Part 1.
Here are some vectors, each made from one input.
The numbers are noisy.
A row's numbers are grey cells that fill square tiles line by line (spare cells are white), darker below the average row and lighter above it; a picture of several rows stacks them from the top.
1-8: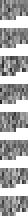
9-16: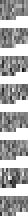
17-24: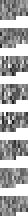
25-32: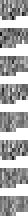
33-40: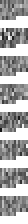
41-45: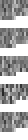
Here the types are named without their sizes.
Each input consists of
a point on each of two lines.
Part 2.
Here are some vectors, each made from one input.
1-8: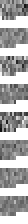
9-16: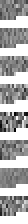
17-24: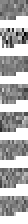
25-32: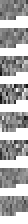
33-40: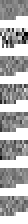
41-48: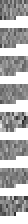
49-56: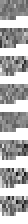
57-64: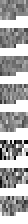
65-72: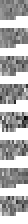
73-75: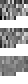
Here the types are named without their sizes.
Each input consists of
a node of a tree.
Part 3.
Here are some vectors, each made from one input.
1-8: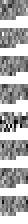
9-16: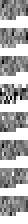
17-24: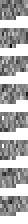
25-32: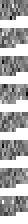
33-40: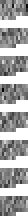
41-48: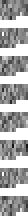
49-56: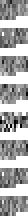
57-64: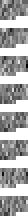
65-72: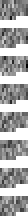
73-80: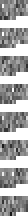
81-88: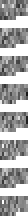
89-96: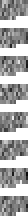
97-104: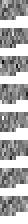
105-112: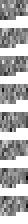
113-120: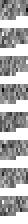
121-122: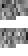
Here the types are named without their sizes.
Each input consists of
either a fixed value, or a point on each of two lines.
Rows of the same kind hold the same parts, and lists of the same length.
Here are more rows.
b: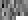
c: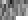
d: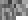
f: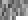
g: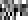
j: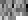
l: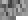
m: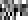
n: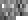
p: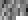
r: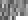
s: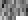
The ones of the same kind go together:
b, c, d, f, j, l, n, p, r, s
g, m

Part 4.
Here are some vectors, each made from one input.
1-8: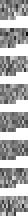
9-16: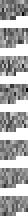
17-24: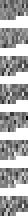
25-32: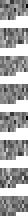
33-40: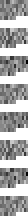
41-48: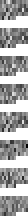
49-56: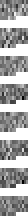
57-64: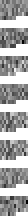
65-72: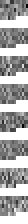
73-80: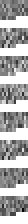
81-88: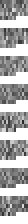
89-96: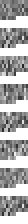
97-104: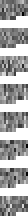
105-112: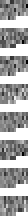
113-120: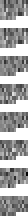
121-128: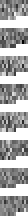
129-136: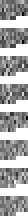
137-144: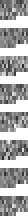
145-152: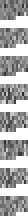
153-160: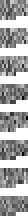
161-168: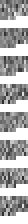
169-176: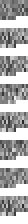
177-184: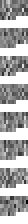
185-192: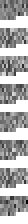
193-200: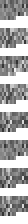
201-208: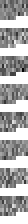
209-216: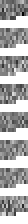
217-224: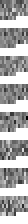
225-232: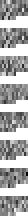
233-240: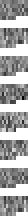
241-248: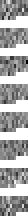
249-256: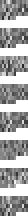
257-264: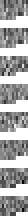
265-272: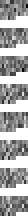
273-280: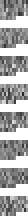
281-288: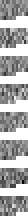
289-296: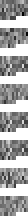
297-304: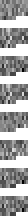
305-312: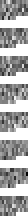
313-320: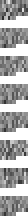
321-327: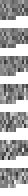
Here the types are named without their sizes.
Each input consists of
a node of a tree.
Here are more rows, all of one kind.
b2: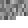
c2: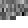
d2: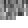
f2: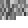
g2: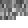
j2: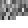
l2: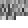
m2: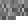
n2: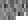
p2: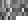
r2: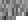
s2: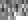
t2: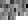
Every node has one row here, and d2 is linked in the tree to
n2.
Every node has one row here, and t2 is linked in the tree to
n2.
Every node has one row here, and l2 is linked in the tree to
f2.
